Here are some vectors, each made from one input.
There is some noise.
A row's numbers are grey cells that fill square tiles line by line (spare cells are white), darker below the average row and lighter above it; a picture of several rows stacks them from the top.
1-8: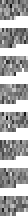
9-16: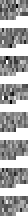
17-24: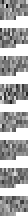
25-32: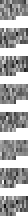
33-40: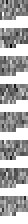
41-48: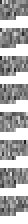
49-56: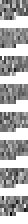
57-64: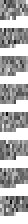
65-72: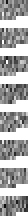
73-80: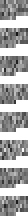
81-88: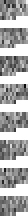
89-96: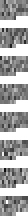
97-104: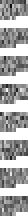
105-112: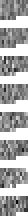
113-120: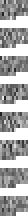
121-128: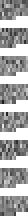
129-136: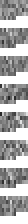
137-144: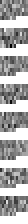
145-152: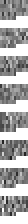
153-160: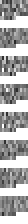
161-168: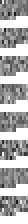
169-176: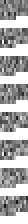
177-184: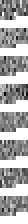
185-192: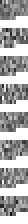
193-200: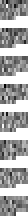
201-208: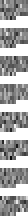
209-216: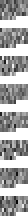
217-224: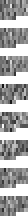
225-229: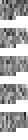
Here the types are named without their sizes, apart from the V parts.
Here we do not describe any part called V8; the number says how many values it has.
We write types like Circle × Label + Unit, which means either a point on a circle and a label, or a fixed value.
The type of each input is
(Circle + Unit) × Line + V8.
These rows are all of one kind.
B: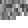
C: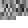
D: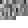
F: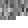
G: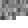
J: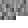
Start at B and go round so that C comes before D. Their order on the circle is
B, C, D, J, G, F.
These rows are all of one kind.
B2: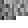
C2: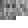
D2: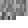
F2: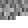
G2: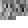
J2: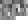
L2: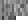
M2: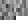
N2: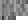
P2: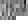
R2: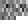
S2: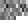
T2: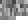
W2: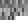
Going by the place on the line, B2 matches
C2, M2, R2 and S2.
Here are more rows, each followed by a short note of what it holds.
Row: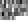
a point on a line
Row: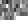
a value of V8
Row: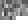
a value of V8
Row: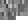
a point on a line
